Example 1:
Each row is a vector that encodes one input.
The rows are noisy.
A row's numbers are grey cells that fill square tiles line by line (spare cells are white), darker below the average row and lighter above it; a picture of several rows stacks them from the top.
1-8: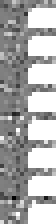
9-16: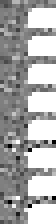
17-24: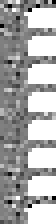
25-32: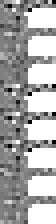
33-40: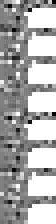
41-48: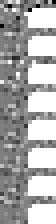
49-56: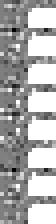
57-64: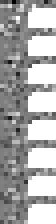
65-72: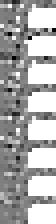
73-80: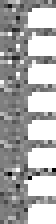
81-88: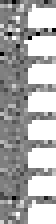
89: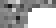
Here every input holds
a point on a 10-point line.
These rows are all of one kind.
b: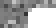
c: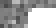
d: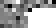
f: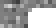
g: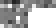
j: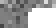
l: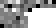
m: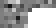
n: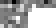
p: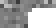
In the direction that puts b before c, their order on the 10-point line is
n, g, f, p, j, b, c, m, d, l.
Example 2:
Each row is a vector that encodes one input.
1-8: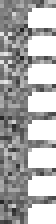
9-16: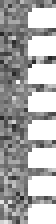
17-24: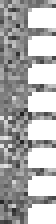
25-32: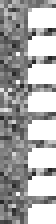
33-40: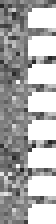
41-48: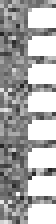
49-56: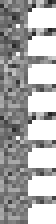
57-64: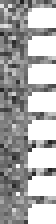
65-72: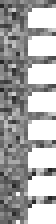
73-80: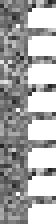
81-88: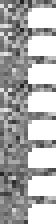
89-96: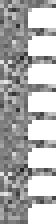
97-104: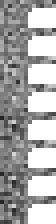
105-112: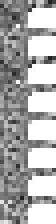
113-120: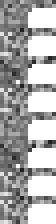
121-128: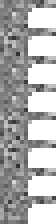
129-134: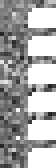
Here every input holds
a point on a 6-point line.
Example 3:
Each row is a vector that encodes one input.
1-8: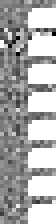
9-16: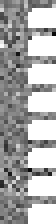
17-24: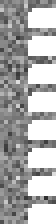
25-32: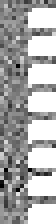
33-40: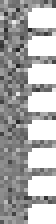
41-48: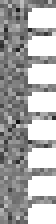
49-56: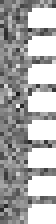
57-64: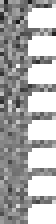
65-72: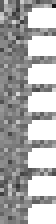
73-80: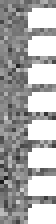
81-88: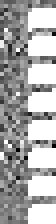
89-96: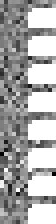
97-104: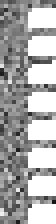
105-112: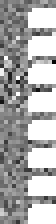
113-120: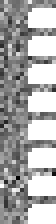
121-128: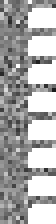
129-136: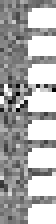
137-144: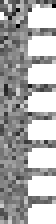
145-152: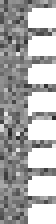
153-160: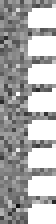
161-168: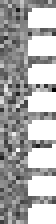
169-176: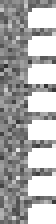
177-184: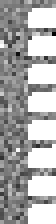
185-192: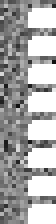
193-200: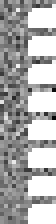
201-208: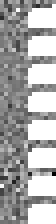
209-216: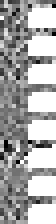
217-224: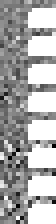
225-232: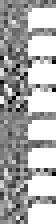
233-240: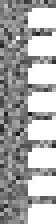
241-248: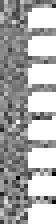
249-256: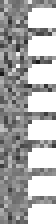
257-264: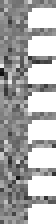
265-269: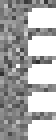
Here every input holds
one of 10 labels.
